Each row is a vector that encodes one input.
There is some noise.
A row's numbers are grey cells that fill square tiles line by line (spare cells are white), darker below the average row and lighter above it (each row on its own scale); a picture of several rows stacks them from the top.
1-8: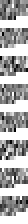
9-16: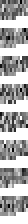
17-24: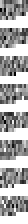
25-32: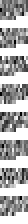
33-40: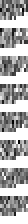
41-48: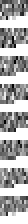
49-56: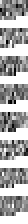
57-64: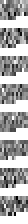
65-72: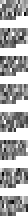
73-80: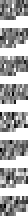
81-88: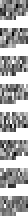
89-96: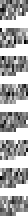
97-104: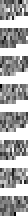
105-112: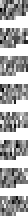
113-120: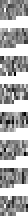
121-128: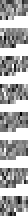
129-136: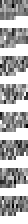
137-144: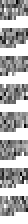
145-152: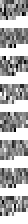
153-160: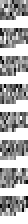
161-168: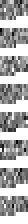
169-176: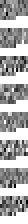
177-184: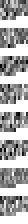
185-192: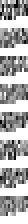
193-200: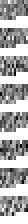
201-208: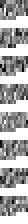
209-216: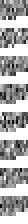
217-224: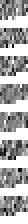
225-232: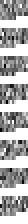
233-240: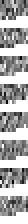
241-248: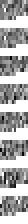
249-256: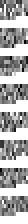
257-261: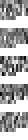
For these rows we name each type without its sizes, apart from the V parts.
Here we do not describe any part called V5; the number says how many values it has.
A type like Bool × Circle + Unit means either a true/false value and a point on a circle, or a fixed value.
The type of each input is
(Bool × Bool × Bool + Unit) × Line × (Line + V5).
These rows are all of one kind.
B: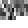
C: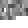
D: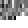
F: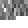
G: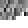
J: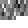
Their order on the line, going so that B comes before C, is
J, B, F, C, D, G.
